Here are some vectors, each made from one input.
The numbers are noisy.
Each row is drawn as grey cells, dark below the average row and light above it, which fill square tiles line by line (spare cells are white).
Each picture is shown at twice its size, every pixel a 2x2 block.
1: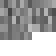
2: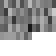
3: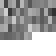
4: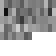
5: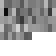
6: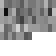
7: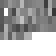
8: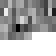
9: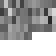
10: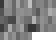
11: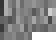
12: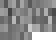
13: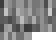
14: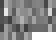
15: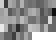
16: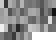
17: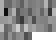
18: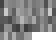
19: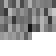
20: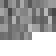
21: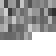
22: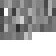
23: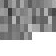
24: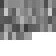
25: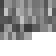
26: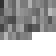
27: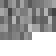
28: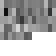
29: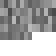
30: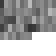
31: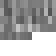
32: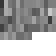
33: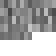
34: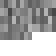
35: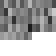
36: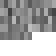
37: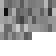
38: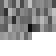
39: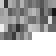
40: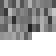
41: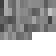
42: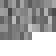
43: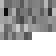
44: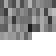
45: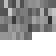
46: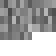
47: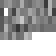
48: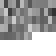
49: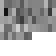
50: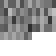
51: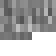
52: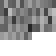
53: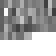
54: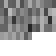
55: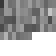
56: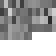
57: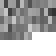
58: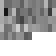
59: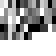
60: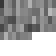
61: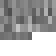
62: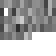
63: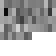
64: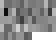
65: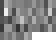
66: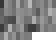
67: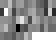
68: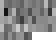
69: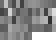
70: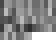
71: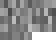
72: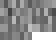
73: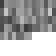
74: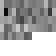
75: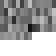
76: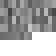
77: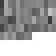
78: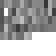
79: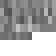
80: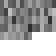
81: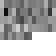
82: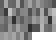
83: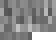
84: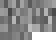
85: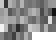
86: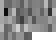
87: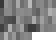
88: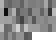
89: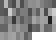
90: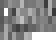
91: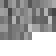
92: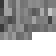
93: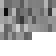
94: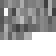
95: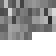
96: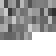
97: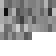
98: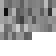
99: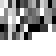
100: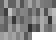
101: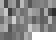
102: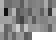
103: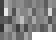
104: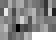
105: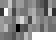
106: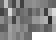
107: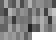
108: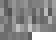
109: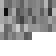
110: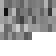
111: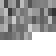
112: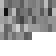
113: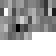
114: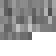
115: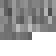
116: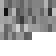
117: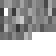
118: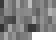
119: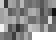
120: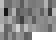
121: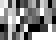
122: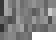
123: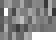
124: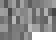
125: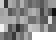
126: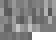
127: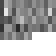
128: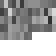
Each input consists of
a list of up to two points on a 5-point line.
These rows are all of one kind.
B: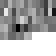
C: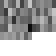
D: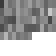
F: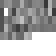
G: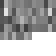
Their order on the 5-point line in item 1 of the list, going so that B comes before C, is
B, F, G, D, C.
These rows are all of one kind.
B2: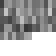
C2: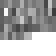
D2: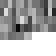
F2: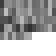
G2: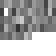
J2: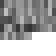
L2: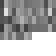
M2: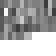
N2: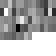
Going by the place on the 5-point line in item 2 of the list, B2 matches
C2, D2 and M2.
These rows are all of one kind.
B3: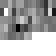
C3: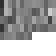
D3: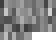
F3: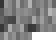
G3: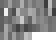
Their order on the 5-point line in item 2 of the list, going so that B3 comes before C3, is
F3, G3, D3, B3, C3.
